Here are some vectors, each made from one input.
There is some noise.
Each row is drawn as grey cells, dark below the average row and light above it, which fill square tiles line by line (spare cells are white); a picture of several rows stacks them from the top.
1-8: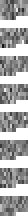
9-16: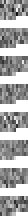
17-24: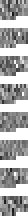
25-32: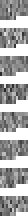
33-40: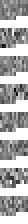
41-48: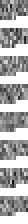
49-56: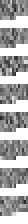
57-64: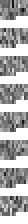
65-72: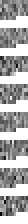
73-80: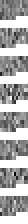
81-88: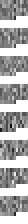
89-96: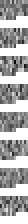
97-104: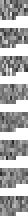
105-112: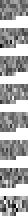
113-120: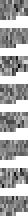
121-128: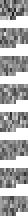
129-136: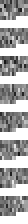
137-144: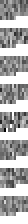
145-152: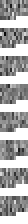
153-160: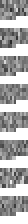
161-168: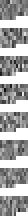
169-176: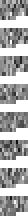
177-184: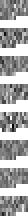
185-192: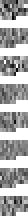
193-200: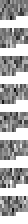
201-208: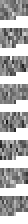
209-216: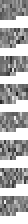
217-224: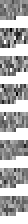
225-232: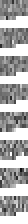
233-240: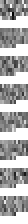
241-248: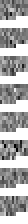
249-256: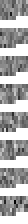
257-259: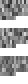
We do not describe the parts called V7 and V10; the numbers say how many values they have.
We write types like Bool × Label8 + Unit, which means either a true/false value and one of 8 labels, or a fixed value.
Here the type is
(Bool × V7 + Unit) × V10 + Line8.
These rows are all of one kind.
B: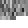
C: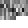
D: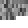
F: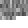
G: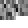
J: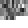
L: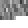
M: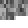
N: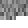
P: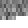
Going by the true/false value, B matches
M, N and P.
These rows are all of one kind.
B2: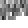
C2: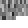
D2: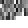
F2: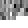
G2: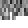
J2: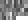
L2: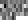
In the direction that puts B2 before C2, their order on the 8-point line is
J2, G2, F2, L2, D2, B2, C2.
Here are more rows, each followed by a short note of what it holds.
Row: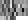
a true/false value, a value of V7 and a value of V10
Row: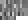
a value of V10
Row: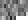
a true/false value, a value of V7 and a value of V10
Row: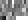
a point on an 8-point line
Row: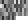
a point on an 8-point line
